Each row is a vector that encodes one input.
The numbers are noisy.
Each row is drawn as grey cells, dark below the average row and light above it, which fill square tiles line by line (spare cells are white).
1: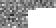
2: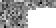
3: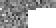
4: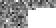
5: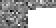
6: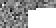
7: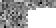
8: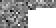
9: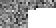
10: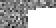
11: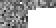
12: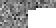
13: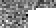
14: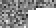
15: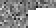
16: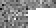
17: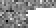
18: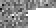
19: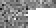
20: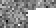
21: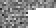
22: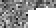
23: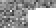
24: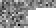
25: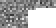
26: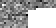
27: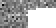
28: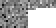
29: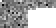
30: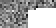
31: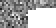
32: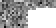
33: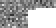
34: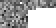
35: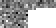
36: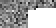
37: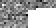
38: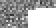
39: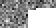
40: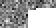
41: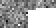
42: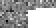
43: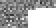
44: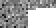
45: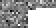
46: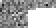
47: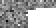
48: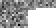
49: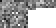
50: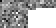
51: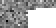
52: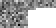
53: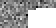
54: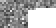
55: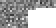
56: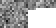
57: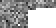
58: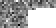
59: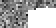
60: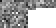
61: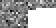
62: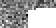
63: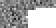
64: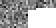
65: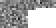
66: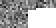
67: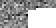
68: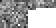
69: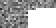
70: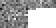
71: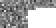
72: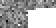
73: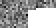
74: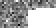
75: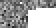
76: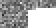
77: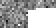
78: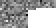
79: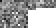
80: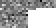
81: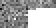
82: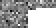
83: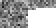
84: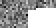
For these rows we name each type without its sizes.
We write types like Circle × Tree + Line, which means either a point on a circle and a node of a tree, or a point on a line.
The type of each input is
(Label + Line) × Line.
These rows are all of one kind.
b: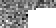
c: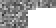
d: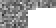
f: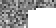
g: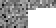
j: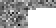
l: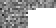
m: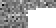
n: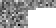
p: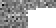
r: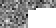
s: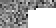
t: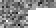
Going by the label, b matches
c, d and t.
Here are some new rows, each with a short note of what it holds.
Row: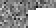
a point on each of two lines
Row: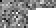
a point on each of two lines
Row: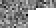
a label and a point on a line
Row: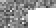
a point on each of two lines
